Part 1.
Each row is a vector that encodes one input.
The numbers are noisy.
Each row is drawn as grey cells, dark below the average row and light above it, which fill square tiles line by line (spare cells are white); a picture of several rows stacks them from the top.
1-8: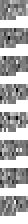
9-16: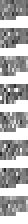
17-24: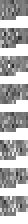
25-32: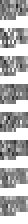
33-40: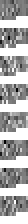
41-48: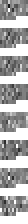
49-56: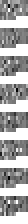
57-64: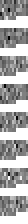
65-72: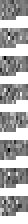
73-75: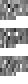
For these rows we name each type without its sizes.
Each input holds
a point on a line.
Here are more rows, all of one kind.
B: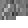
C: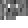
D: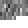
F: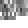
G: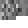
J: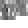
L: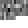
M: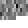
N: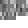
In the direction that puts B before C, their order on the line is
M, N, F, J, D, G, B, C, L.
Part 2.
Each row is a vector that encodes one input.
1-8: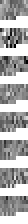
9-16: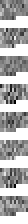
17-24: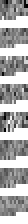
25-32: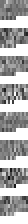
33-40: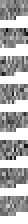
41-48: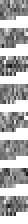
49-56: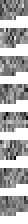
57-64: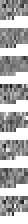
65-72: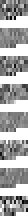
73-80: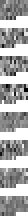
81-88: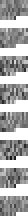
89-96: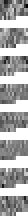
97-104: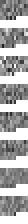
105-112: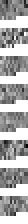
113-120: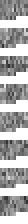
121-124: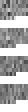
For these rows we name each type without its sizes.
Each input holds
a point on a line.
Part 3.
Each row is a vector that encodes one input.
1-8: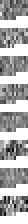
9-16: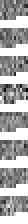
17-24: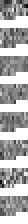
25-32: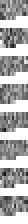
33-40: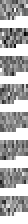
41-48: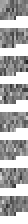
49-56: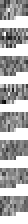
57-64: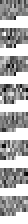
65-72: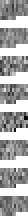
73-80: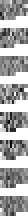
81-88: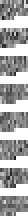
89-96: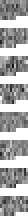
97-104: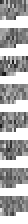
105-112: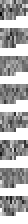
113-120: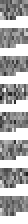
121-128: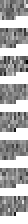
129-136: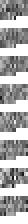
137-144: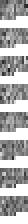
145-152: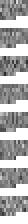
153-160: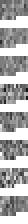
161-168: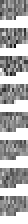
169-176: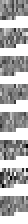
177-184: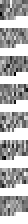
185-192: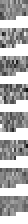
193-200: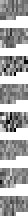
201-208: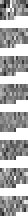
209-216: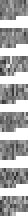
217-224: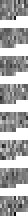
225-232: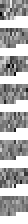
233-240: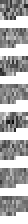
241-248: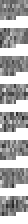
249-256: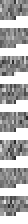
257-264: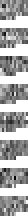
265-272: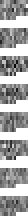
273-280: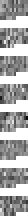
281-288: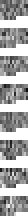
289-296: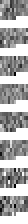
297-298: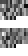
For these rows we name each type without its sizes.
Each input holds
a point on a line.
